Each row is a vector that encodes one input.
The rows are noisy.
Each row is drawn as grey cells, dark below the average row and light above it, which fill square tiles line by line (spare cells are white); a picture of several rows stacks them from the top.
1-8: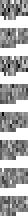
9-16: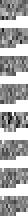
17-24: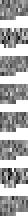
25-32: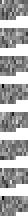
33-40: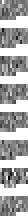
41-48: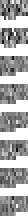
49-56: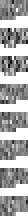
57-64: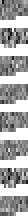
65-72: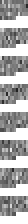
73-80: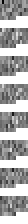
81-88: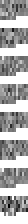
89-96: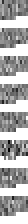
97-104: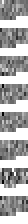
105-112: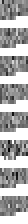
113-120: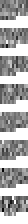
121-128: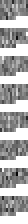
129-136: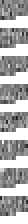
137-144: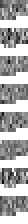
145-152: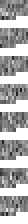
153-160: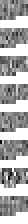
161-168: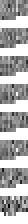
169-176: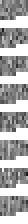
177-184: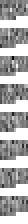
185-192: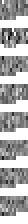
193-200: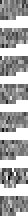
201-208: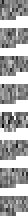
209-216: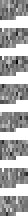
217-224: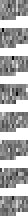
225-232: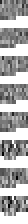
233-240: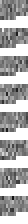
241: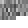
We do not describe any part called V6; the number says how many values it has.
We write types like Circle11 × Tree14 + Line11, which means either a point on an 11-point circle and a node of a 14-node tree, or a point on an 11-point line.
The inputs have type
Bool × Bool × Bool × ((Circle8 + Unit) × Line7 + V6) + Line5.
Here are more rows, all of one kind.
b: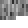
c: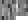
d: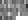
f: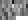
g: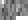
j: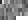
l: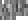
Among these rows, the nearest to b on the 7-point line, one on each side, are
g and l.
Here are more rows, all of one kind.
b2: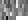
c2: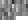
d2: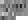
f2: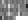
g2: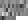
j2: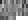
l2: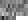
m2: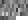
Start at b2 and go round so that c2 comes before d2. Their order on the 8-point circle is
b2, f2, c2, d2, g2, l2, j2, m2.
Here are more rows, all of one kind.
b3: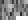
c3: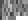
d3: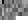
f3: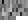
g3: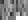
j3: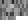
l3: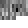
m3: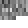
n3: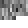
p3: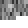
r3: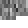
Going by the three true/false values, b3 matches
c3, g3 and p3.
